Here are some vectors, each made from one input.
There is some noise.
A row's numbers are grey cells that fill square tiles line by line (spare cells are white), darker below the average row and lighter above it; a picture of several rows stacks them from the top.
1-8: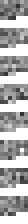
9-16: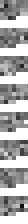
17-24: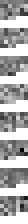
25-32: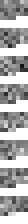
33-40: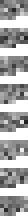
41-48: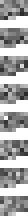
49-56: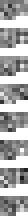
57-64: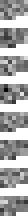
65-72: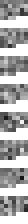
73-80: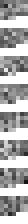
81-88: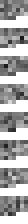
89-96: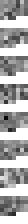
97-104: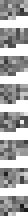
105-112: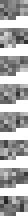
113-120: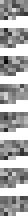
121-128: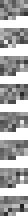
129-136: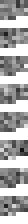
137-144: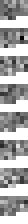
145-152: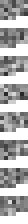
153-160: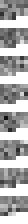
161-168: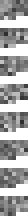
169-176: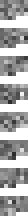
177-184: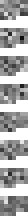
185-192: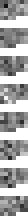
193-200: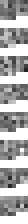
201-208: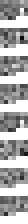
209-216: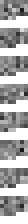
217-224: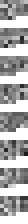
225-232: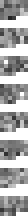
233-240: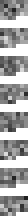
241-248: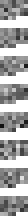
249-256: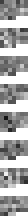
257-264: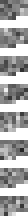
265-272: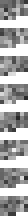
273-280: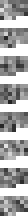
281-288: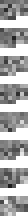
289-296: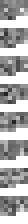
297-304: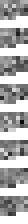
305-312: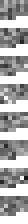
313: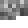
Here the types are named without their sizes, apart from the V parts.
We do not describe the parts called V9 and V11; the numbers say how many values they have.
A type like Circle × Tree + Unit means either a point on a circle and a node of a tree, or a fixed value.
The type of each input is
Bool × Bool × Bool × Bool × (Circle + V11) × V9.
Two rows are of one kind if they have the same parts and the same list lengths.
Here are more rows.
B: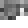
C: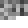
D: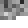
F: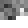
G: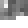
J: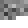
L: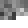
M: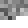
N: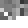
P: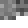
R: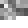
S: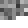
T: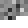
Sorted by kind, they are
B, F, G, J, L, M, P, S, T
C, D, N, R

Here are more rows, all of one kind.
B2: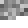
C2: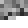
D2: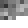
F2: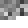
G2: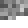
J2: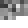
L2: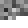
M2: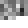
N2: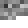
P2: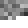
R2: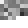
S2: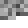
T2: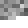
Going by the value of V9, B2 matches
M2 and R2.
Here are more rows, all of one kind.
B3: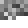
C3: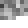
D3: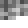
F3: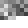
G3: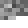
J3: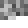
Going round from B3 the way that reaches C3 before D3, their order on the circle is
B3, F3, C3, J3, G3, D3.
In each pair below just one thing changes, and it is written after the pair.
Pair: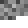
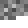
the value of V11
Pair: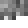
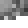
the value of V11
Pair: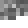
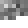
one of the four true/false values
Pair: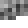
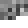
one of the four true/false values
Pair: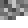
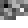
the value of V9
